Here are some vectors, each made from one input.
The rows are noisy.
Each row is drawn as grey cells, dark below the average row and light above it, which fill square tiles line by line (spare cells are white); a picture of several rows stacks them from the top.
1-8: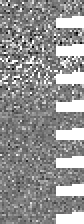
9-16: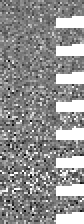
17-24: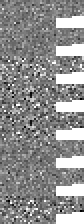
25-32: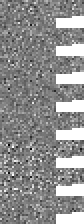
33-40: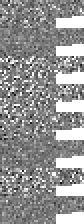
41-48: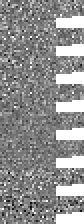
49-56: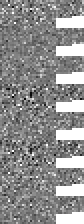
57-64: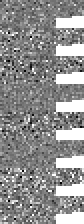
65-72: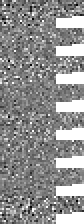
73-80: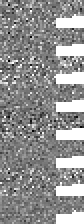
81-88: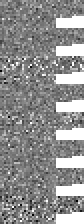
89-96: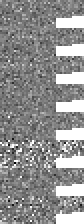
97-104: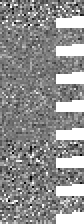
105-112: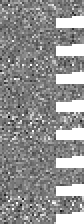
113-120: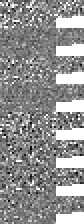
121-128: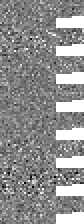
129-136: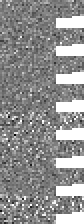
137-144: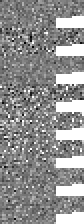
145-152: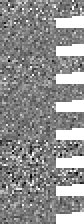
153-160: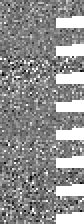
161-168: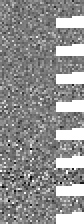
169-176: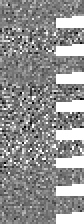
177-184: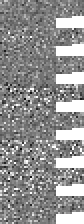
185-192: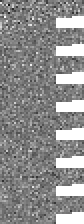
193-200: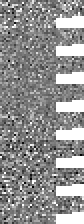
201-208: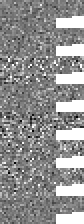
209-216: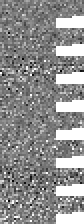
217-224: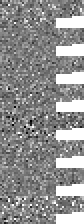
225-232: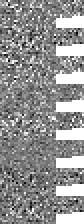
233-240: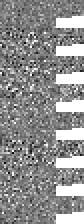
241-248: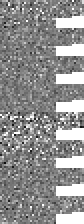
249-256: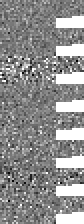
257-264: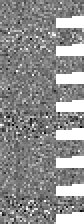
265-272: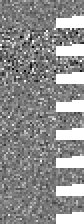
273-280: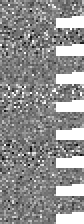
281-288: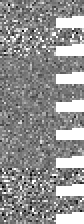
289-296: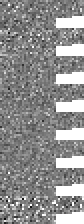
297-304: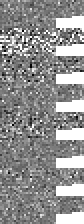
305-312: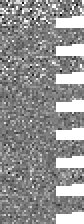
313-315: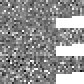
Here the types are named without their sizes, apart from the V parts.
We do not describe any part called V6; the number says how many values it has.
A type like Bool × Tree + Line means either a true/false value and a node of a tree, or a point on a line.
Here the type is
Label × Line × (Tree + Unit) + V6.
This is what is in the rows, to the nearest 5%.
About 80% of them hold a label and a point on a line, together with either a fixed value, or a node of a tree. The rest hold a value of V6.
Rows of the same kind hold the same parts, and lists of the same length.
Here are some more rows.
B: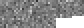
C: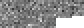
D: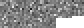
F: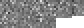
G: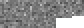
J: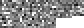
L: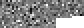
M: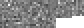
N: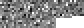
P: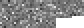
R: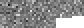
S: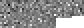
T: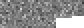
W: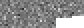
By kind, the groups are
B, G, M, R, T
C, D, F, P, S, W
J, L, N

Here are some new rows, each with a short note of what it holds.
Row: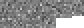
a label, a point on a line and a node of a tree
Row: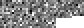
a value of V6
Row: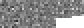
a label, a point on a line and a node of a tree
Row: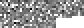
a label and a point on a line
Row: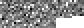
a value of V6
